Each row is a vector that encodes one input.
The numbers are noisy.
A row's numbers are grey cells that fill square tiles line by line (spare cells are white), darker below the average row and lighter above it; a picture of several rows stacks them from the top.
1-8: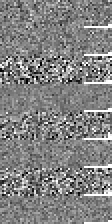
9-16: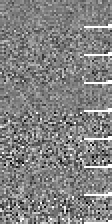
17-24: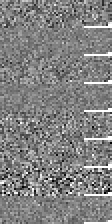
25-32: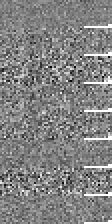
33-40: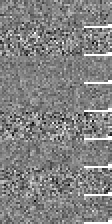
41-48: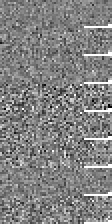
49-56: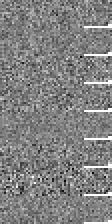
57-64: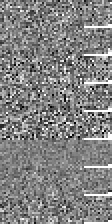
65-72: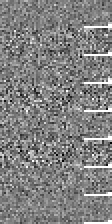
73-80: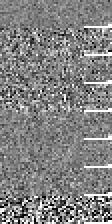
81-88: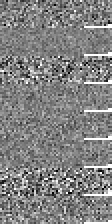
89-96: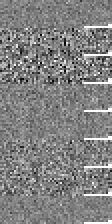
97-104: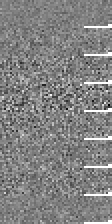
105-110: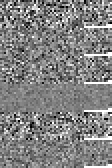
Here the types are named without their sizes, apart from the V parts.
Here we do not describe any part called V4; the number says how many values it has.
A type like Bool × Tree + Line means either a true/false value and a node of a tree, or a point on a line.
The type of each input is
(Bool × Bool × Bool + Unit) × Label × V4.
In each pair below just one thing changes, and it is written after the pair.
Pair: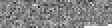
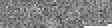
the value of V4
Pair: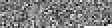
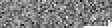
the value of V4
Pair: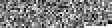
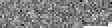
the value of V4
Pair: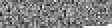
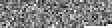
the label
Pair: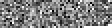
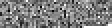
the value of V4
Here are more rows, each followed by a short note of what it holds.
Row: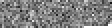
a label and a value of V4
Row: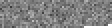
a label and a value of V4
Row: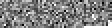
a label and a value of V4
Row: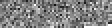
a label and a value of V4
